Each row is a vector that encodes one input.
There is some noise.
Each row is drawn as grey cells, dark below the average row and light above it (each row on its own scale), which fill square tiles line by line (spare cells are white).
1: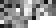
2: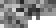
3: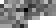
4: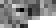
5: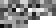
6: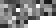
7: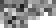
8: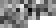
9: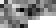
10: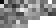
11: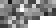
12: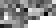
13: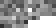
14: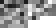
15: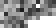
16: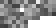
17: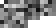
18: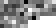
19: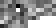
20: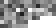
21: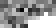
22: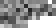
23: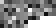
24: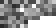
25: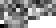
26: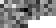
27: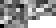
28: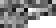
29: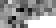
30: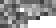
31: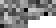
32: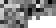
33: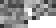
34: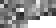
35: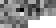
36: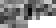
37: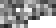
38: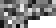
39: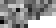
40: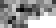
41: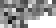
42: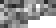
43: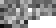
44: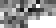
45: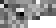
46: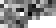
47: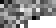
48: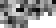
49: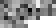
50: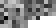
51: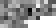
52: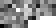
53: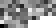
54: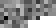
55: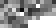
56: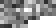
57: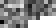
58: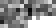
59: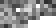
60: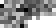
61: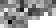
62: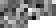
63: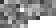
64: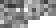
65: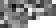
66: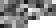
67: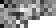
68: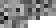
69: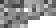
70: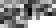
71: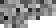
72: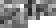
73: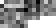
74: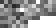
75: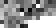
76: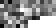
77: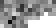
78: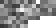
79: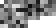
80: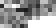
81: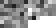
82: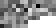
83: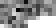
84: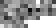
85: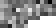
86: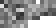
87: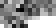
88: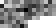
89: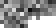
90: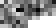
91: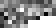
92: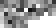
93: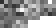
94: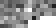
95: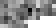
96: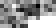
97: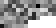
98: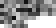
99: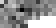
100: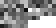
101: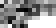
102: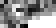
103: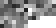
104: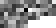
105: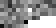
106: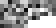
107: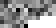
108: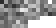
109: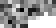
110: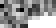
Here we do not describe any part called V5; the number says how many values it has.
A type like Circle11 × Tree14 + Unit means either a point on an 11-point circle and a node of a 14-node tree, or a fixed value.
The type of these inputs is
Bool × (Line8 + V5).
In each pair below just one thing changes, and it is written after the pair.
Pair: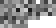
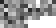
the value of V5
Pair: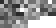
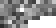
the value of V5
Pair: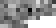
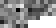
the value of V5
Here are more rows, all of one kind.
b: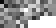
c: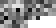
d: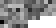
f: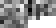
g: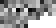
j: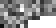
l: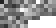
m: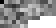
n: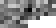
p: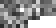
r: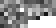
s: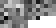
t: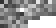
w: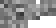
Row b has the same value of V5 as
d, g, j and p.
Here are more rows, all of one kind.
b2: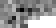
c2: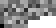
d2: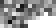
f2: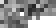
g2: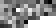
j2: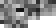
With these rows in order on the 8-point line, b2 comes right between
c2 and d2.
